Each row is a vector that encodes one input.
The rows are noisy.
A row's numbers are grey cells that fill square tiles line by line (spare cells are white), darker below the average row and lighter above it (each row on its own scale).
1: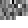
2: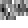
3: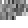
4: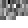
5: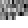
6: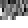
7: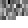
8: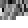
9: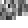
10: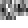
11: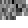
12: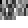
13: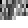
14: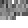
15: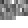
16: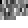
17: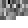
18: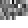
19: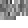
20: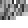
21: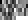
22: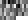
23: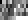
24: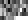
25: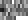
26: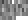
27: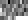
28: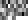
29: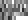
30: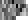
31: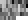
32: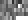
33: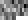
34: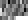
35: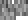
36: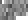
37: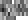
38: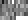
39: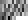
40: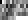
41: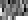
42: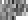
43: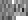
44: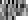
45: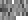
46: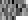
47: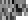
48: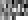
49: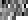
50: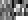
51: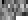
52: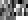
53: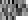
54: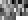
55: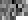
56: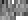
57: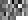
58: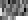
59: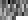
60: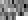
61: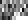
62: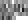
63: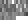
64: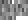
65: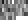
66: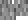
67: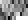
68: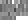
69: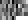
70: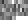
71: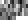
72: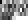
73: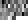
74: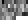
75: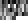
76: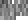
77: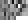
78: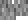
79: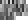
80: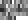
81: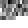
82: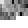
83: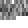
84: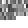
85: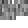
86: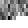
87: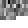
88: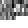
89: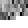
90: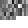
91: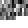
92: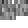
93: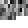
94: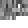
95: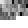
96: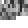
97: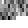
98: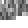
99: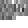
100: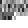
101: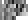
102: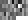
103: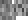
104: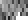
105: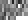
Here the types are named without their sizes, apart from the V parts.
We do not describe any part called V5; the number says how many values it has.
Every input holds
a node of a tree, together with either a point on a line, or a value of V5.
